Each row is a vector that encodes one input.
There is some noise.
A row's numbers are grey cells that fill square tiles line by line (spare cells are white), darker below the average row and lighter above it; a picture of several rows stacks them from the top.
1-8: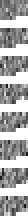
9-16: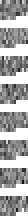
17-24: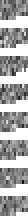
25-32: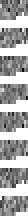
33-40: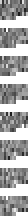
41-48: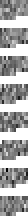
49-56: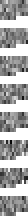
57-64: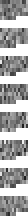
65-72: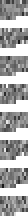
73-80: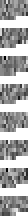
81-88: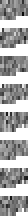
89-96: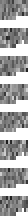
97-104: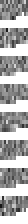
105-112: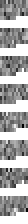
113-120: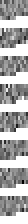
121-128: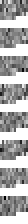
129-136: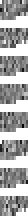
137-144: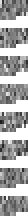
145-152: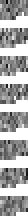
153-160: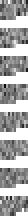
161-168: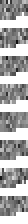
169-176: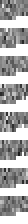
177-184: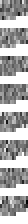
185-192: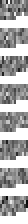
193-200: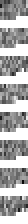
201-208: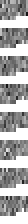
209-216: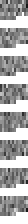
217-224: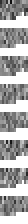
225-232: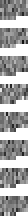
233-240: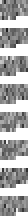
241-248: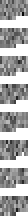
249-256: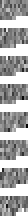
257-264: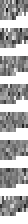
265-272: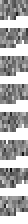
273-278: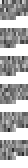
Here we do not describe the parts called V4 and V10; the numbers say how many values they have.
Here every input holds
one of 9 labels, together with either one of 7 labels and a value of V4, or one of 9 labels and a value of V10.
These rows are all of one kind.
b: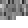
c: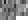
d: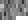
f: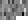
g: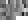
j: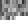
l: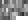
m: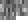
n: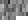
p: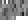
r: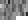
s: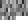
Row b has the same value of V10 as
f, p and s.
